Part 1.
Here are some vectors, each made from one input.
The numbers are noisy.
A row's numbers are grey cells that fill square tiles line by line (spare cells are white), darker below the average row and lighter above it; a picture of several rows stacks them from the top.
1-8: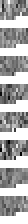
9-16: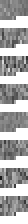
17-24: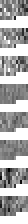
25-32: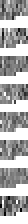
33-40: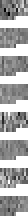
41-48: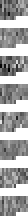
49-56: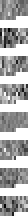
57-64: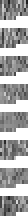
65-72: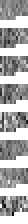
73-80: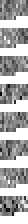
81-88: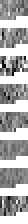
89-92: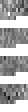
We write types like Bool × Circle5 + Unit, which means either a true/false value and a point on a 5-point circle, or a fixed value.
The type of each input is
Label7 × Line9.
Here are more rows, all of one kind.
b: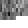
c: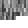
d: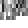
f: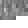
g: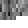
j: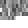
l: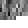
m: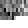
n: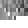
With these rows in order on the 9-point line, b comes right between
f and j.
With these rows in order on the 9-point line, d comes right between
c and l.
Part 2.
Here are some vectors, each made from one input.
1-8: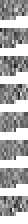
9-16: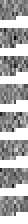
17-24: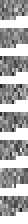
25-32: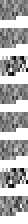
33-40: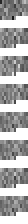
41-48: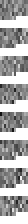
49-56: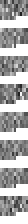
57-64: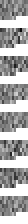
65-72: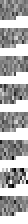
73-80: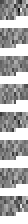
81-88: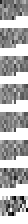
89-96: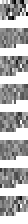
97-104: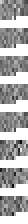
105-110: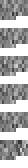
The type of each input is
List2(Line7).
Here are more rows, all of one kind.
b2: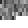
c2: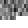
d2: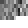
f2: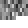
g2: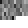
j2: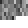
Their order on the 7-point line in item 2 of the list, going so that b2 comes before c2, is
f2, d2, j2, g2, b2, c2.
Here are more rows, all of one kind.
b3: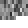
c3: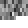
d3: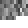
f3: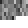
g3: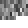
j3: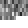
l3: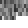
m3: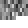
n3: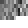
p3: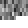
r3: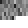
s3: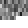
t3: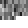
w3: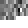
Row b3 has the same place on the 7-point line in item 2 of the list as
d3, g3 and m3.
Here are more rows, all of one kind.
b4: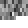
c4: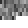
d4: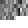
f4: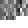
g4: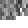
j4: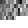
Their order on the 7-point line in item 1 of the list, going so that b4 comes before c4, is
b4, c4, g4, f4, d4, j4.
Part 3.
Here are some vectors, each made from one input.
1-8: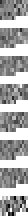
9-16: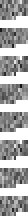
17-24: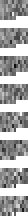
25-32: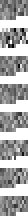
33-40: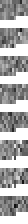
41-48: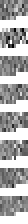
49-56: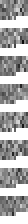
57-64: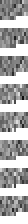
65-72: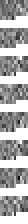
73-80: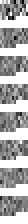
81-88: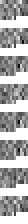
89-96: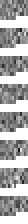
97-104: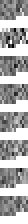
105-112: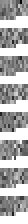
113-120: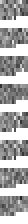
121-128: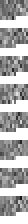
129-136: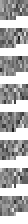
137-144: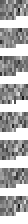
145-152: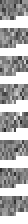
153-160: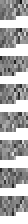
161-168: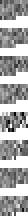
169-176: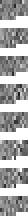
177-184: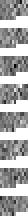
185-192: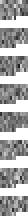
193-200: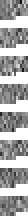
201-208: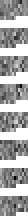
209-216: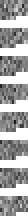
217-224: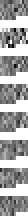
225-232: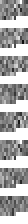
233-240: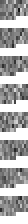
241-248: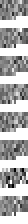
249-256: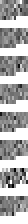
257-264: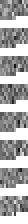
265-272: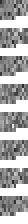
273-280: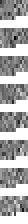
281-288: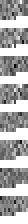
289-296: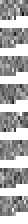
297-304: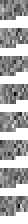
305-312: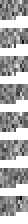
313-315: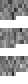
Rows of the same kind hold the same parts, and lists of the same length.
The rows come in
3 kinds.
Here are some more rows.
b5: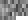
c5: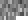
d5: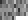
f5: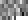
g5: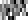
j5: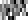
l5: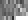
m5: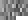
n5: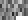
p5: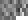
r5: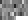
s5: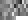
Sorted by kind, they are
b5, c5, d5, l5, m5, p5, r5, s5
f5, n5
g5, j5

